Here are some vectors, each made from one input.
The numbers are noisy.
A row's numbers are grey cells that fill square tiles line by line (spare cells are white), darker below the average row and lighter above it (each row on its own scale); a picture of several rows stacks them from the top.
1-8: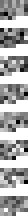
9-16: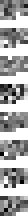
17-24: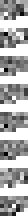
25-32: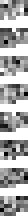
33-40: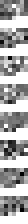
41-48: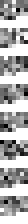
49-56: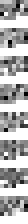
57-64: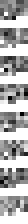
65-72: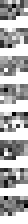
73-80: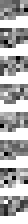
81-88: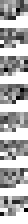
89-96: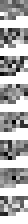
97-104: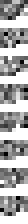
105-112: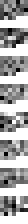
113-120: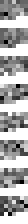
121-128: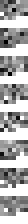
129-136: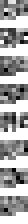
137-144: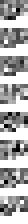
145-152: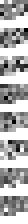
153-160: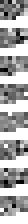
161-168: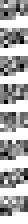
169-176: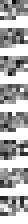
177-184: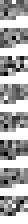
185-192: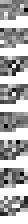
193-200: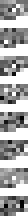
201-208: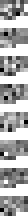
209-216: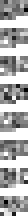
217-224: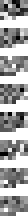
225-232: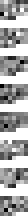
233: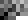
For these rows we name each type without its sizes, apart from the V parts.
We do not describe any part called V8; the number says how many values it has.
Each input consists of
a point on a line and a value of V8, together with either a fixed value, or four true/false values.
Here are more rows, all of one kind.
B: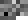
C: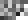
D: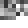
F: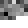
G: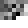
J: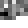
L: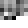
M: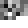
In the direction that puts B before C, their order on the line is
F, J, L, B, G, M, C, D.
